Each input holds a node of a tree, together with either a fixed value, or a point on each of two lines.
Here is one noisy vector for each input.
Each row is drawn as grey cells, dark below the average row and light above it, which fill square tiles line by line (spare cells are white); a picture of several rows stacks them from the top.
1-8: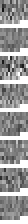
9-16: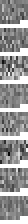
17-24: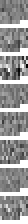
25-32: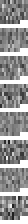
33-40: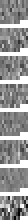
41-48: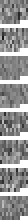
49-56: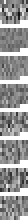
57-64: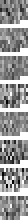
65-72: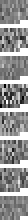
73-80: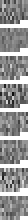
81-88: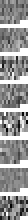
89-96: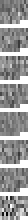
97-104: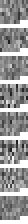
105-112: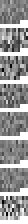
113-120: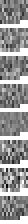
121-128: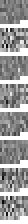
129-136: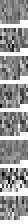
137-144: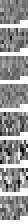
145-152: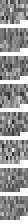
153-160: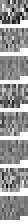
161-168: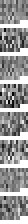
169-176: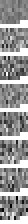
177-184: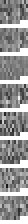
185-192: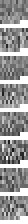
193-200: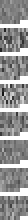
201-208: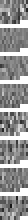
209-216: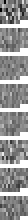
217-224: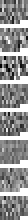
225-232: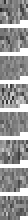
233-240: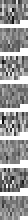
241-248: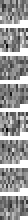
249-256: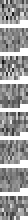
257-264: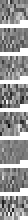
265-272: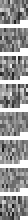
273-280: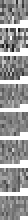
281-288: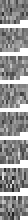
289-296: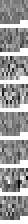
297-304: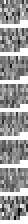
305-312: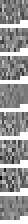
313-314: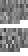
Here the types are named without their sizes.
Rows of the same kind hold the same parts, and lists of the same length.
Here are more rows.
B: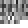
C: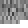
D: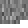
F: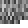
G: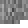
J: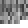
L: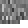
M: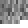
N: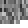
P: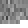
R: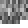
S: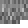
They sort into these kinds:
B, D, G, J, L, M, P, R, S
C, F, N

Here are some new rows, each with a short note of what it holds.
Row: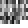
a point on each of two lines and a node of a tree
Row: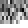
a node of a tree
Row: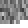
a node of a tree
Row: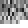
a node of a tree
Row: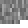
a point on each of two lines and a node of a tree
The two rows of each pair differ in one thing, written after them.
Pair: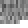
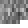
the place on one of the two lines
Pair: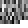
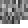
the node of the tree
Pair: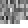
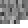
the node of the tree
